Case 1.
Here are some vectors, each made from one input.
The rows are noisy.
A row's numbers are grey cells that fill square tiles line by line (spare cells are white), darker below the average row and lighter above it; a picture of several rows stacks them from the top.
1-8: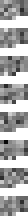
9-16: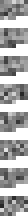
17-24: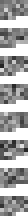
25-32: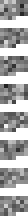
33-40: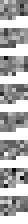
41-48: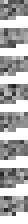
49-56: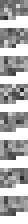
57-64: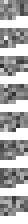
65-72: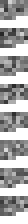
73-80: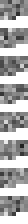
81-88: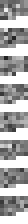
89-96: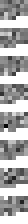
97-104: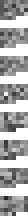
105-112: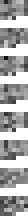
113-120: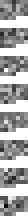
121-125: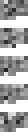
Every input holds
one of 11 labels.
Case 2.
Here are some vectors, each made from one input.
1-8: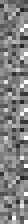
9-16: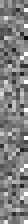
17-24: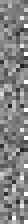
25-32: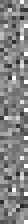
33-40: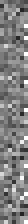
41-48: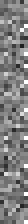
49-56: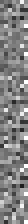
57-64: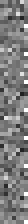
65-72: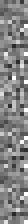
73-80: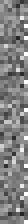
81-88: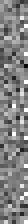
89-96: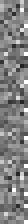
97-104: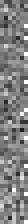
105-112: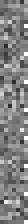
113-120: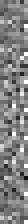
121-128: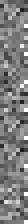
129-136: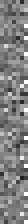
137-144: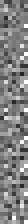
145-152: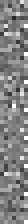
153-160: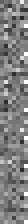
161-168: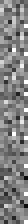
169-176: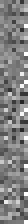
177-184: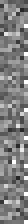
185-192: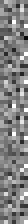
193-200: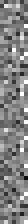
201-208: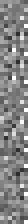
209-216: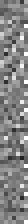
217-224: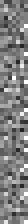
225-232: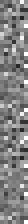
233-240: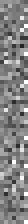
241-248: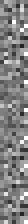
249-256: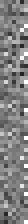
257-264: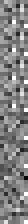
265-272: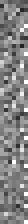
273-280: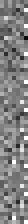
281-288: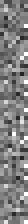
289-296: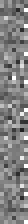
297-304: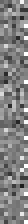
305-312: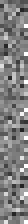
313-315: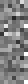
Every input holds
a point on a 17-point line.
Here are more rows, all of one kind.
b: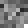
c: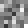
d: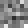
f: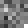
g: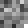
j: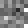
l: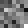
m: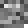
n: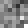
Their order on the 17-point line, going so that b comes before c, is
d, g, l, f, b, m, j, n, c.
